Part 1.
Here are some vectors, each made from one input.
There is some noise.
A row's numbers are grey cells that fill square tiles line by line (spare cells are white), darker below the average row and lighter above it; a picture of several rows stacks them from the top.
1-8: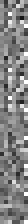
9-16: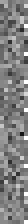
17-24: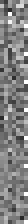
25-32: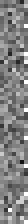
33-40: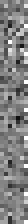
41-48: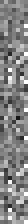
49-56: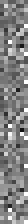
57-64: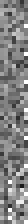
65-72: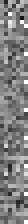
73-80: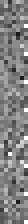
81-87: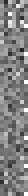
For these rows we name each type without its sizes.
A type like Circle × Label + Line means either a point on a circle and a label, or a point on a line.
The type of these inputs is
(Bool × Bool × Bool × Bool + Unit) × Line.
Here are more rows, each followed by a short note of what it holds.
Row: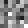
a point on a line
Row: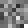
a point on a line and four true/false values
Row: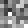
a point on a line
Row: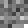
a point on a line and four true/false values
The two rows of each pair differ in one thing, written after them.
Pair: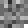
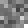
the place on the line
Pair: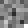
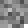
the place on the line
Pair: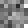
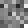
the place on the line
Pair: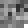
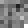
the place on the line
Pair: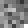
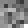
the place on the line
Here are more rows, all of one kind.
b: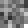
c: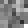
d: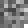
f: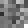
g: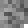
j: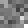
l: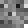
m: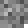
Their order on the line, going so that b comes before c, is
g, b, m, l, j, f, d, c.
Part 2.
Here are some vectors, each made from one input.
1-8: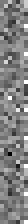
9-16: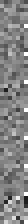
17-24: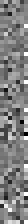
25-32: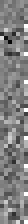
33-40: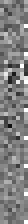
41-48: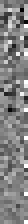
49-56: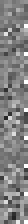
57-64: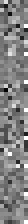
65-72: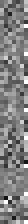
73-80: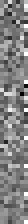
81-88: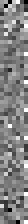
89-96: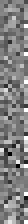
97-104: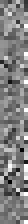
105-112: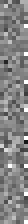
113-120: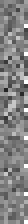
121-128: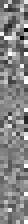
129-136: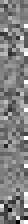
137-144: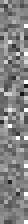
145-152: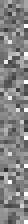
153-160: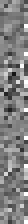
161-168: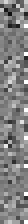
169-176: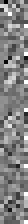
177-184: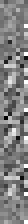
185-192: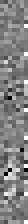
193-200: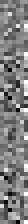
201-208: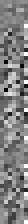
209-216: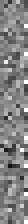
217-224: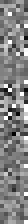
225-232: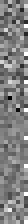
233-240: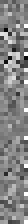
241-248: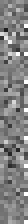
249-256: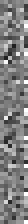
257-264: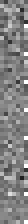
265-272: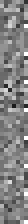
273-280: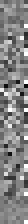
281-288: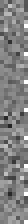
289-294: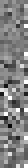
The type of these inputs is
Bool × Line14.
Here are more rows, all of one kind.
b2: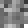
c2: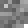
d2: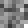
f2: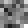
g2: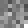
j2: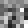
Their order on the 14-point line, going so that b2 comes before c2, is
d2, g2, f2, b2, j2, c2.
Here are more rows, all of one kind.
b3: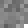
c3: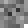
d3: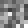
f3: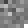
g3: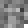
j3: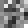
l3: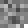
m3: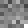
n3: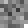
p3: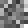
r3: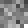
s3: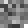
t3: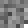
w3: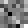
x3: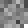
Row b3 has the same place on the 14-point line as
c3, l3, n3 and r3.
